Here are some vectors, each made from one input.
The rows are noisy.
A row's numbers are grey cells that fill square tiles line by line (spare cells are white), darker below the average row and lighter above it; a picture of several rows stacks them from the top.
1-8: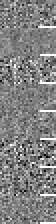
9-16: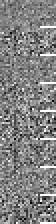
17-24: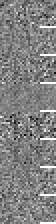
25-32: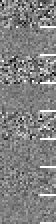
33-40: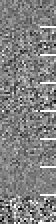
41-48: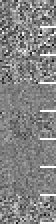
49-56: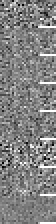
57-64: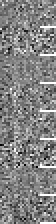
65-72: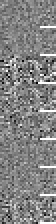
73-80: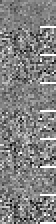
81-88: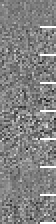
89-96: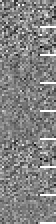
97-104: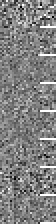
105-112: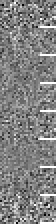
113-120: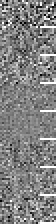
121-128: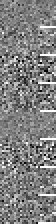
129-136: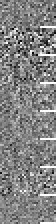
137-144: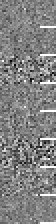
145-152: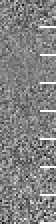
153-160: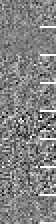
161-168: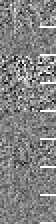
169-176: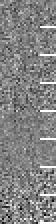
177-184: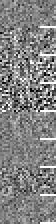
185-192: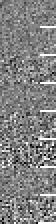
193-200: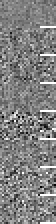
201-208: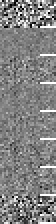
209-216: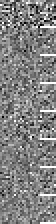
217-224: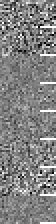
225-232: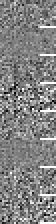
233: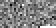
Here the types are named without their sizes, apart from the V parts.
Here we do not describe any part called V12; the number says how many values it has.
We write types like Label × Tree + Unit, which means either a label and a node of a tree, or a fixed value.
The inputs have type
Circle + List(Line) × V12.
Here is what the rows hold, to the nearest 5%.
About 30% of them hold a point on a circle. The rest hold a value of V12, together with a list of points on a line.
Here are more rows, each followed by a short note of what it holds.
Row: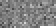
a value of V12, together with a list of two items
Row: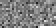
a value of V12, together with a list of one item
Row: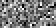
a point on a circle
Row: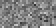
a point on a circle
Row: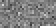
a value of V12, together with a list of two items
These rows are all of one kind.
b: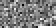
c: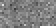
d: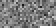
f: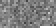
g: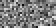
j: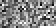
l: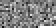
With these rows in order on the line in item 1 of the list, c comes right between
j and l.
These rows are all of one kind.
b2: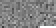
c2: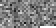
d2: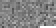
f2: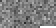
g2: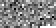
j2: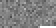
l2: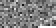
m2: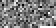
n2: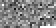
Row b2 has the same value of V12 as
d2, g2 and n2.
